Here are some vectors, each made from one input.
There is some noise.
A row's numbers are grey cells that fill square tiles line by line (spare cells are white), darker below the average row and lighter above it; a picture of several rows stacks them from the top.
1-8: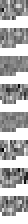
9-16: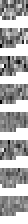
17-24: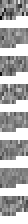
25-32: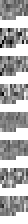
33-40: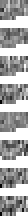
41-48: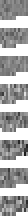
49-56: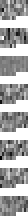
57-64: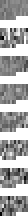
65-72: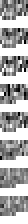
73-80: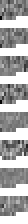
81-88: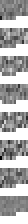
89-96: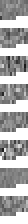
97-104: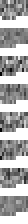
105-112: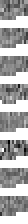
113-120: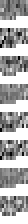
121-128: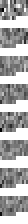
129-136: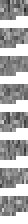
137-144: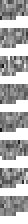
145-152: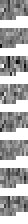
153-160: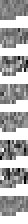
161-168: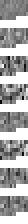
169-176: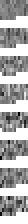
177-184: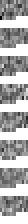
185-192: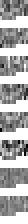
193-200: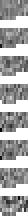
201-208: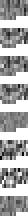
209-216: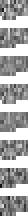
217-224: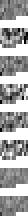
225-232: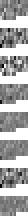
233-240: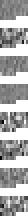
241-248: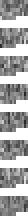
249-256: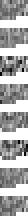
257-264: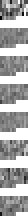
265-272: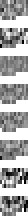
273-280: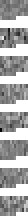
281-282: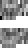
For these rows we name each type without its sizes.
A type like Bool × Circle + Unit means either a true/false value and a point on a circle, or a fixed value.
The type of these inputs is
Line × (Line × Line + Unit).
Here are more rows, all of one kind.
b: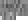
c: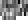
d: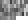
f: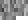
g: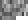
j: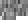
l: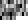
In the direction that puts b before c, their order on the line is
d, b, f, g, c, l, j.
